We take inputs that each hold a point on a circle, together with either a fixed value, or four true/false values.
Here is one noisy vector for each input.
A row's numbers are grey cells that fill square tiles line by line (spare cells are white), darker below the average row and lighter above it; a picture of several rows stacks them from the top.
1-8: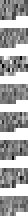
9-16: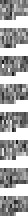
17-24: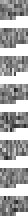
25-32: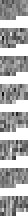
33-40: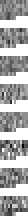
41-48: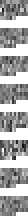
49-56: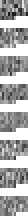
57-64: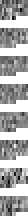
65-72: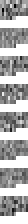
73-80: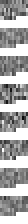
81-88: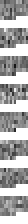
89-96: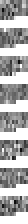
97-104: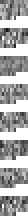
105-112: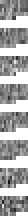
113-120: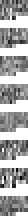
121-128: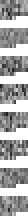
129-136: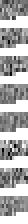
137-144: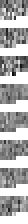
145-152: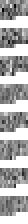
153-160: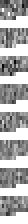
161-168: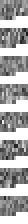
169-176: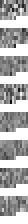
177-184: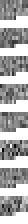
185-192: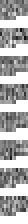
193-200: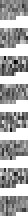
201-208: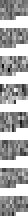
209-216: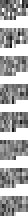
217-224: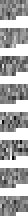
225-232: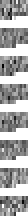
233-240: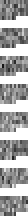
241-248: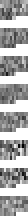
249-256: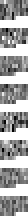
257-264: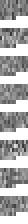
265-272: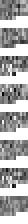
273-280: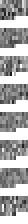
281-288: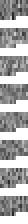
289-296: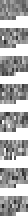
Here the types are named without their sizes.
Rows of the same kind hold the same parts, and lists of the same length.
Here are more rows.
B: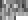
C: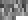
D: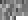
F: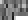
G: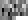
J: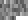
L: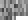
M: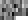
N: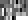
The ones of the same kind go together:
B, G
C, D, F, J, L, M, N

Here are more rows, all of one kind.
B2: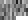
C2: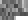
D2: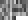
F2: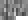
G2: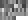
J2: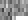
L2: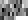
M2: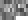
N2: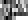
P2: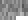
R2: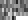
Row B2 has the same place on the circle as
F2, L2 and R2.
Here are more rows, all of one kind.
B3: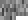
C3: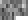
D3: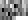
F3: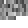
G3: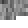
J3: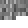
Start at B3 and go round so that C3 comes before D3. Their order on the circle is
B3, J3, G3, C3, F3, D3.
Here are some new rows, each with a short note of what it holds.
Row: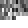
a point on a circle and four true/false values
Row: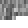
a point on a circle and four true/false values
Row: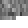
a point on a circle
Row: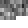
a point on a circle and four true/false values
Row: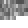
a point on a circle
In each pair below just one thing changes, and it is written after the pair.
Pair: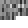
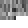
the place on the circle
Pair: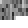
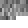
one of the four true/false values
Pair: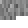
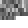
the place on the circle
